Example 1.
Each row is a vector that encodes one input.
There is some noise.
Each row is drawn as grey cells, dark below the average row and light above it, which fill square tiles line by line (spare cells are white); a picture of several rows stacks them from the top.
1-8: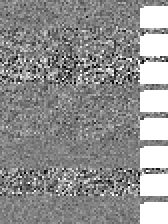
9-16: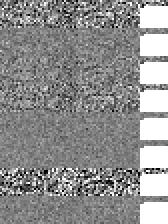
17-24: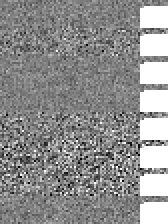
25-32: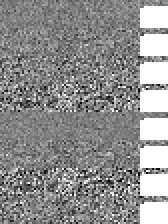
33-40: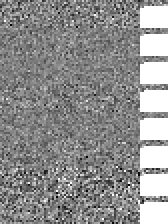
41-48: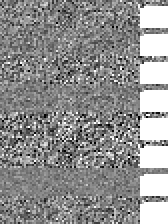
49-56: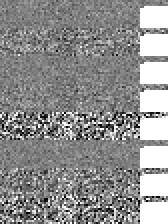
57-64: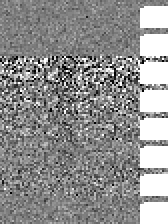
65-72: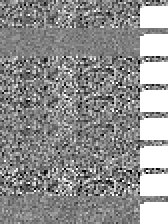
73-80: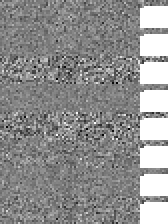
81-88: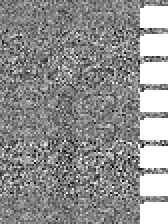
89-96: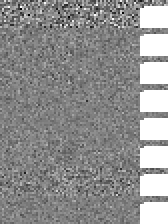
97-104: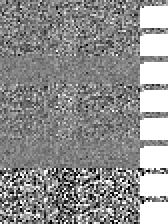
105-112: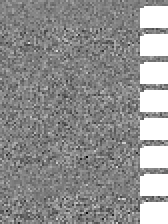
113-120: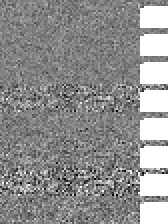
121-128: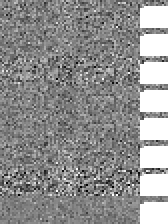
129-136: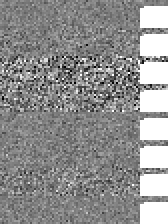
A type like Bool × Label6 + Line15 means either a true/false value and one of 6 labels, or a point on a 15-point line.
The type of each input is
Label4 + Line16.
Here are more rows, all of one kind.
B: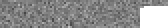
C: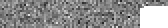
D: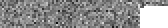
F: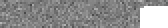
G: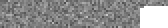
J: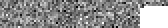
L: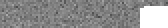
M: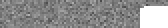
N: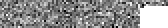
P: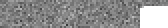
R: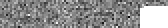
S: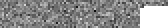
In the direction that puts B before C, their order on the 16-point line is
B, G, P, F, S, N, L, J, M, C, R, D.
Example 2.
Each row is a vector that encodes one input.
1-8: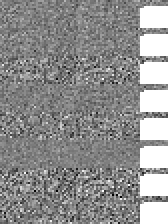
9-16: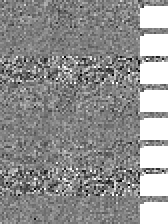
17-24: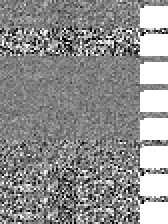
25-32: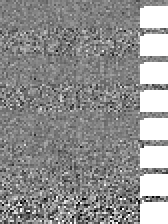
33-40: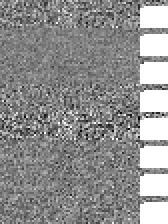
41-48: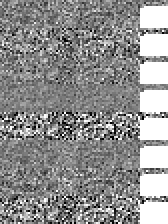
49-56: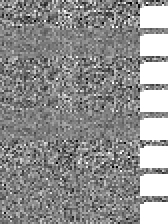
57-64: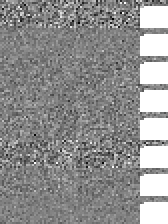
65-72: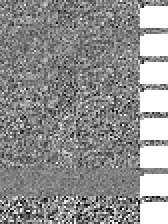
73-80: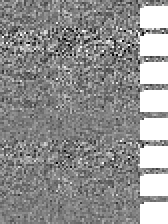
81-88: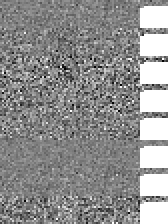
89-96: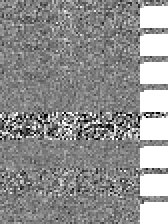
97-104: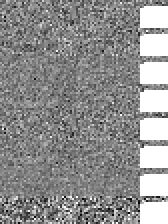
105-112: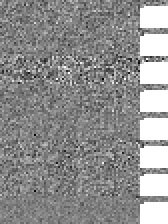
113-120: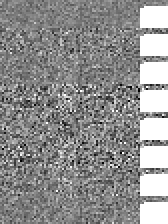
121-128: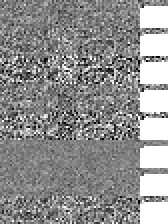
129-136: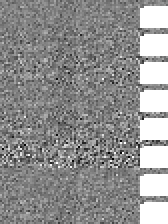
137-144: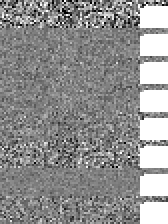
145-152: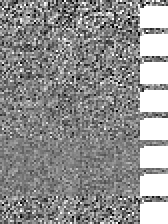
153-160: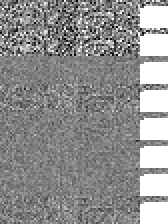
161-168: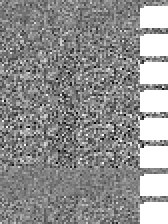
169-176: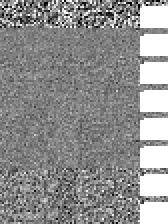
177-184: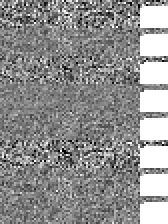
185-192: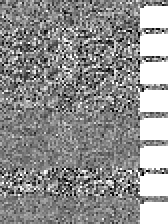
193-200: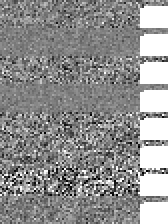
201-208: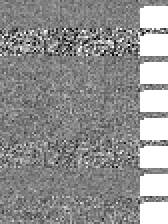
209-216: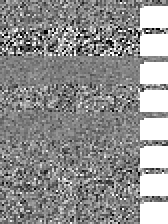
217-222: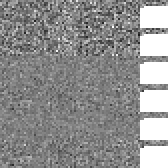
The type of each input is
Label4 + Line13.
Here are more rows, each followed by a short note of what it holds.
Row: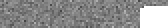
a point on a 13-point line
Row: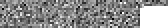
one of 4 labels
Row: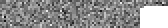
one of 4 labels
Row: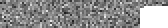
one of 4 labels
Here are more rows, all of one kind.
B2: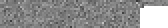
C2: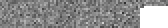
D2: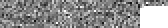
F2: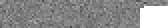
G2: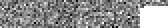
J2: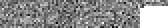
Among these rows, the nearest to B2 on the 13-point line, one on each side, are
F2 and J2.
